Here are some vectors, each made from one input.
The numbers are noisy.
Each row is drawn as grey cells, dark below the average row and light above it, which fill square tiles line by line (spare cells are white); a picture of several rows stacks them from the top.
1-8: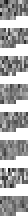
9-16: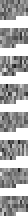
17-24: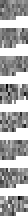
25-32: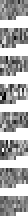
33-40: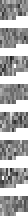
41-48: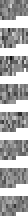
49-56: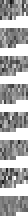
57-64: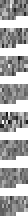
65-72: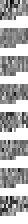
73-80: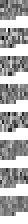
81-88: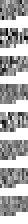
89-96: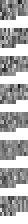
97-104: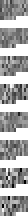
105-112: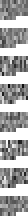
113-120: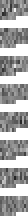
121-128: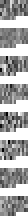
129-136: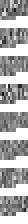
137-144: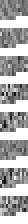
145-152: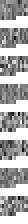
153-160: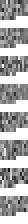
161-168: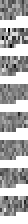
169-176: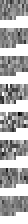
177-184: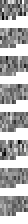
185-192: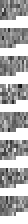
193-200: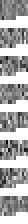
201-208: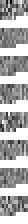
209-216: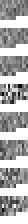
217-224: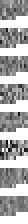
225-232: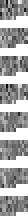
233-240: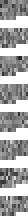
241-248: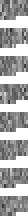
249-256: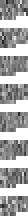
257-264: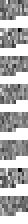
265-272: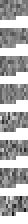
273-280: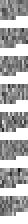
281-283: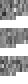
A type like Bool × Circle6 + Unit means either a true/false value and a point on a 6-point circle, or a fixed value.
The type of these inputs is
Line8 × List3(Line11).
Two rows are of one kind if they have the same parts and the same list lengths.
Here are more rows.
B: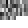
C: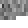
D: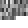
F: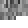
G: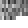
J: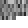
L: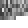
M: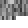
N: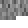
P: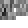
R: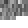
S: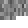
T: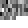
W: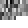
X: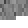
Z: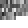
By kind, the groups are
B, F, W
C, D, G, J, R, X, Z
L, P, T
M, N, S

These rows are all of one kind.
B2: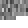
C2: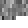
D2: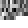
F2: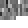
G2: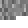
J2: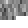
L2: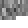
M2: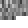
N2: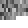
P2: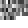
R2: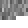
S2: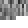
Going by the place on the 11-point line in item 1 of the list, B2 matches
C2, R2 and S2.
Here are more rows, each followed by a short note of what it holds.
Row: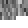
a point on an 8-point line, together with a list of one item
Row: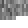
a point on an 8-point line, together with a list of two items
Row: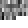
a point on an 8-point line, together with the empty list
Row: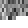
a point on an 8-point line, together with the empty list
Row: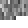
a point on an 8-point line, together with the empty list
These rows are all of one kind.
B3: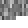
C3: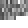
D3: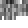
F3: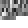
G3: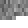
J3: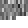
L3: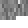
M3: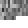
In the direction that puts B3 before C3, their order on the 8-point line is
B3, G3, J3, L3, M3, D3, F3, C3.
